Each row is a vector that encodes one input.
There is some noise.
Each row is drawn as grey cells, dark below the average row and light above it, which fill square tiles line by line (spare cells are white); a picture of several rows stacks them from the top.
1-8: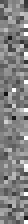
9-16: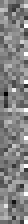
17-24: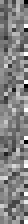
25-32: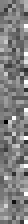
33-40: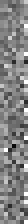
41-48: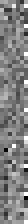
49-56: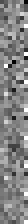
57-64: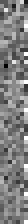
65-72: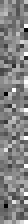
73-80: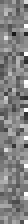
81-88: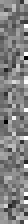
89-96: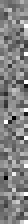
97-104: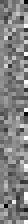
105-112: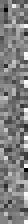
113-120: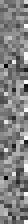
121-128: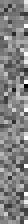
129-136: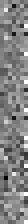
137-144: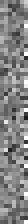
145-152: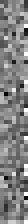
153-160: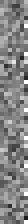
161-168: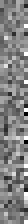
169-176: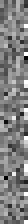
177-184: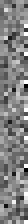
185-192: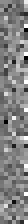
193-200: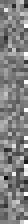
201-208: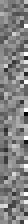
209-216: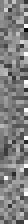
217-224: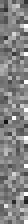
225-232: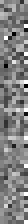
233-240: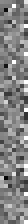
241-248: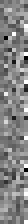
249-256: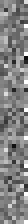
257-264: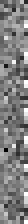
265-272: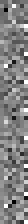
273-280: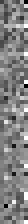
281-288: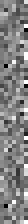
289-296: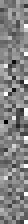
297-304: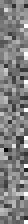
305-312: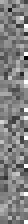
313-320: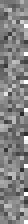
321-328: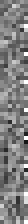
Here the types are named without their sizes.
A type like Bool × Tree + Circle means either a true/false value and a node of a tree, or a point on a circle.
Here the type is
Bool × Bool × Bool × Bool × Line.
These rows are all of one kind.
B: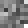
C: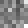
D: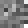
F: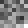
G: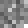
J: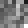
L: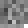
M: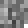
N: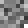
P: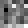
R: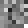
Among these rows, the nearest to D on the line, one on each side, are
B and C.
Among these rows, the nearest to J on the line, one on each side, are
F and P.
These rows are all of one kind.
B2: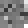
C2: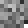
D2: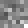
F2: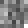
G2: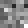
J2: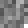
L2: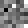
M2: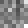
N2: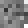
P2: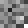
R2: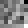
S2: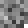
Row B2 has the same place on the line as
L2 and M2.
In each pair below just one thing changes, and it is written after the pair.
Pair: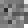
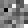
one of the four true/false values
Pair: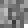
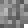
one of the four true/false values
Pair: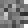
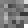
one of the four true/false values
